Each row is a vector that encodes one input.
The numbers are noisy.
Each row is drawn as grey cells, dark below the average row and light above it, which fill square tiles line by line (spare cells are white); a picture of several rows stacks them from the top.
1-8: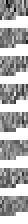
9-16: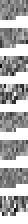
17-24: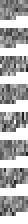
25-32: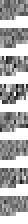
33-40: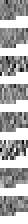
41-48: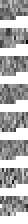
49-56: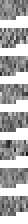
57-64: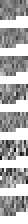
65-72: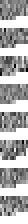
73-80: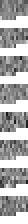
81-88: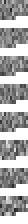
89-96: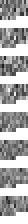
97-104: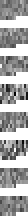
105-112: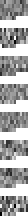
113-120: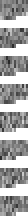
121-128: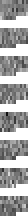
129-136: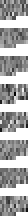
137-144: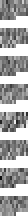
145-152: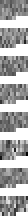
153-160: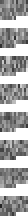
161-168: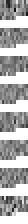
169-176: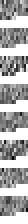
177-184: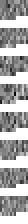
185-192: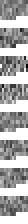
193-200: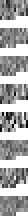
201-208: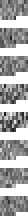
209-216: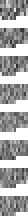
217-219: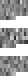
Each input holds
a point on a 7-point line and a true/false value.
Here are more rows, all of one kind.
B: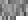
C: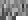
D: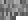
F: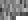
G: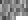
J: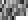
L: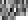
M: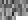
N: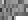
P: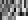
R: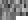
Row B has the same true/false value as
G, L and M.
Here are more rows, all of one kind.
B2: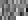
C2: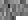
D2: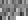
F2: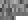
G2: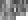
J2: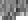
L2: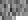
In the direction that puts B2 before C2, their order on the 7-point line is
D2, G2, B2, C2, J2, F2, L2.
